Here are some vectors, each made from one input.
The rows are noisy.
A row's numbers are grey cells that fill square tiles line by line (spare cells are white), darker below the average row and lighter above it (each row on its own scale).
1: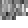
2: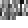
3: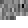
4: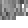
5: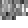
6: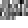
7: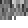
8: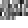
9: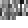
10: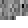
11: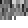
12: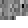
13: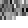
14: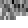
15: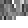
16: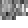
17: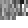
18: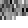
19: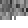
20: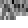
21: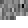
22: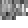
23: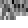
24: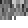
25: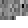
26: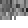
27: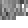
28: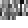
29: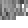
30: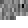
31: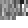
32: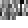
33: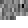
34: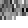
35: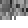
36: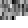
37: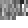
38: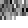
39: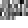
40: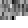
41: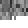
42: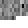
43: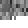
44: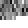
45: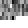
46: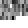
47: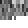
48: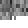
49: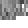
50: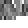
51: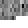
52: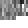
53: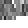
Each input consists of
either a point on a 5-point line, or three true/false values.
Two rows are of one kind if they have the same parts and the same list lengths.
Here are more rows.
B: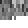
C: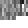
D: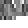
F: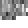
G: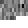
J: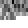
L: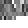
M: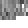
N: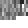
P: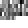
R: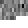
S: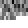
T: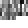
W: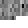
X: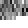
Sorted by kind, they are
B, D, G, J, L, R, S, W, X
C, F, M, N, P, T

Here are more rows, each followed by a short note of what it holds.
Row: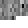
three true/false values
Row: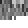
three true/false values
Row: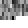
three true/false values
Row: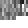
a point on a 5-point line
